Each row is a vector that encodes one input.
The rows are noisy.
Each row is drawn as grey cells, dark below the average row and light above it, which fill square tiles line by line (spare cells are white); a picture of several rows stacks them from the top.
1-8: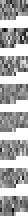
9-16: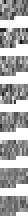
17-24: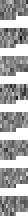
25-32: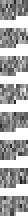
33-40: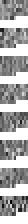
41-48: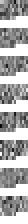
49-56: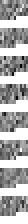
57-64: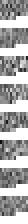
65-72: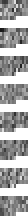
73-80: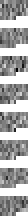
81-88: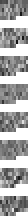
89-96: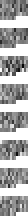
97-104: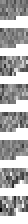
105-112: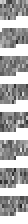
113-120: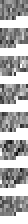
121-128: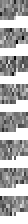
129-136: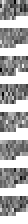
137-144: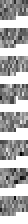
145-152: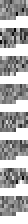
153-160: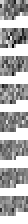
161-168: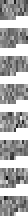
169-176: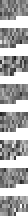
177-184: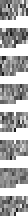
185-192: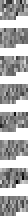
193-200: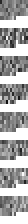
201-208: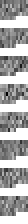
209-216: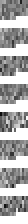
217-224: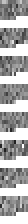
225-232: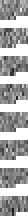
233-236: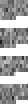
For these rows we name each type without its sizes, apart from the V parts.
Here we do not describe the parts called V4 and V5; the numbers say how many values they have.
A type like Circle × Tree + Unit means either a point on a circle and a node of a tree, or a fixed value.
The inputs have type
Bool × Bool × Bool × (Line × V4 + List(Circle)) × V5.
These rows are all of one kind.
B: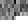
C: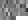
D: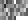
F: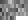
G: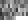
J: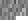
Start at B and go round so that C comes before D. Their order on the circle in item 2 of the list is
B, C, D, F, J, G.
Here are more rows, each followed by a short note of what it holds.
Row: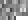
three true/false values and a value of V5, together with a list of two items
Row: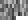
three true/false values and a value of V5, together with a list of one item
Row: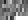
three true/false values and a value of V5, together with the empty list
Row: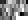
a point on a line, three true/false values, a value of V4 and a value of V5
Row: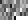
three true/false values and a value of V5, together with a list of two items
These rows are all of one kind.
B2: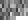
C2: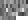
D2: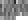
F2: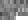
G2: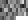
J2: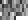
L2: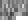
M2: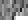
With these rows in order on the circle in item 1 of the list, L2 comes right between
C2 and G2.
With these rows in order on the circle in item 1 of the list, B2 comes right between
F2 and J2.
